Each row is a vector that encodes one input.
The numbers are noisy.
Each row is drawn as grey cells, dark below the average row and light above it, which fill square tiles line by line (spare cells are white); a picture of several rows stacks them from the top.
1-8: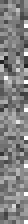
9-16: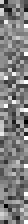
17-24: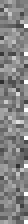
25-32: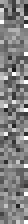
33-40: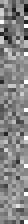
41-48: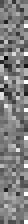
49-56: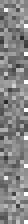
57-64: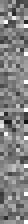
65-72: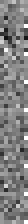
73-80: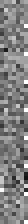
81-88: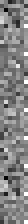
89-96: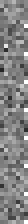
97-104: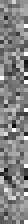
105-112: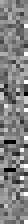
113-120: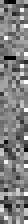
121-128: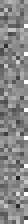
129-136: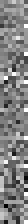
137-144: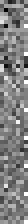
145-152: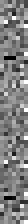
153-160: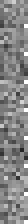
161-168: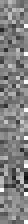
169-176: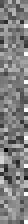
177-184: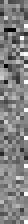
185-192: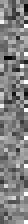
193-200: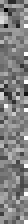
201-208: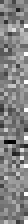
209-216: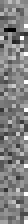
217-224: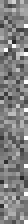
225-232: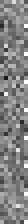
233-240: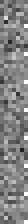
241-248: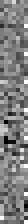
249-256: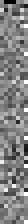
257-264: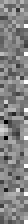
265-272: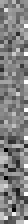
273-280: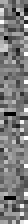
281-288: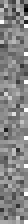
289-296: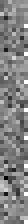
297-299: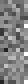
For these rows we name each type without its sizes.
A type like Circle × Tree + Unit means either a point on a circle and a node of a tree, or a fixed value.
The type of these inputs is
Bool × Tree + Label.
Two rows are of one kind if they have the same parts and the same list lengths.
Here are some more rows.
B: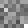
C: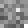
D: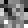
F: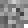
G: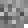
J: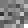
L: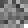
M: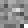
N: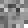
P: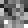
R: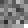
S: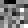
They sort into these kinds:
B, C, F, G, J, L, M, N, R
D, P, S

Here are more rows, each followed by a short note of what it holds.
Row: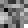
a label
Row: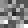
a label
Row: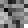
a label
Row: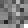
a node of a tree and a true/false value
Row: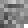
a node of a tree and a true/false value
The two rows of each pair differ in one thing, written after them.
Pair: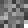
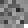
the node of the tree
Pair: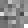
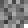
the true/false value
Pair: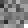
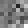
the node of the tree
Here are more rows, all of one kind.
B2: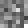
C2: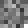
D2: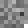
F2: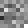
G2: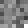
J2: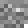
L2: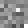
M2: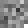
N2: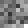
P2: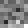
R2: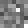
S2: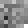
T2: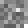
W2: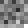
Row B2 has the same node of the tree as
J2, L2, R2 and T2.
